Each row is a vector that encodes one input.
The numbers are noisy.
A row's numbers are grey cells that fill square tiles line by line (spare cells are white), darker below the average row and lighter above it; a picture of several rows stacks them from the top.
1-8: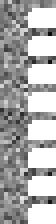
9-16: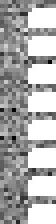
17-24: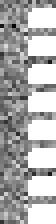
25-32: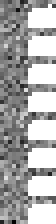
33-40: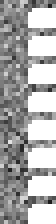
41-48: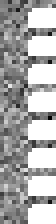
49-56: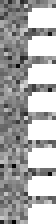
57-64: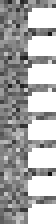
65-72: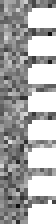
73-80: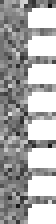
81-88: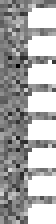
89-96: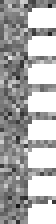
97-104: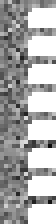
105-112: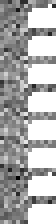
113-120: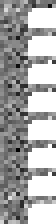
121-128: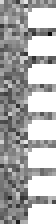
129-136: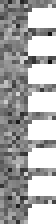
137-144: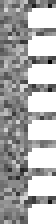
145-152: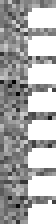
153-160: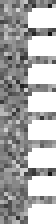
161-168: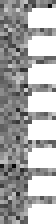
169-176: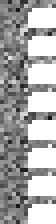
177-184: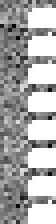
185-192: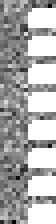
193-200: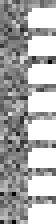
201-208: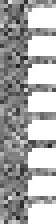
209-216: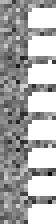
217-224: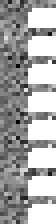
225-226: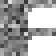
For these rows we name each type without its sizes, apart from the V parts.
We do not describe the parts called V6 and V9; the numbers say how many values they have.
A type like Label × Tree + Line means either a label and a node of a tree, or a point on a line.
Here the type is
Bool × V6 + Line + V9.
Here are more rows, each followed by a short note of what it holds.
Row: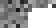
a value of V9
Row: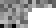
a point on a line
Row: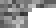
a point on a line
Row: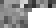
a true/false value and a value of V6
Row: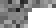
a value of V9
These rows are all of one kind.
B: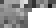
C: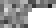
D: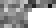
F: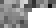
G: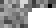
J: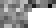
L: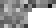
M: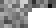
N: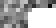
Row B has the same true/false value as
F, G and M.
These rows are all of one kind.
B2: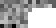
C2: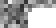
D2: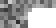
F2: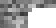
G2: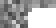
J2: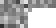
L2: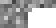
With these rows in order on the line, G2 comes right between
D2 and F2.
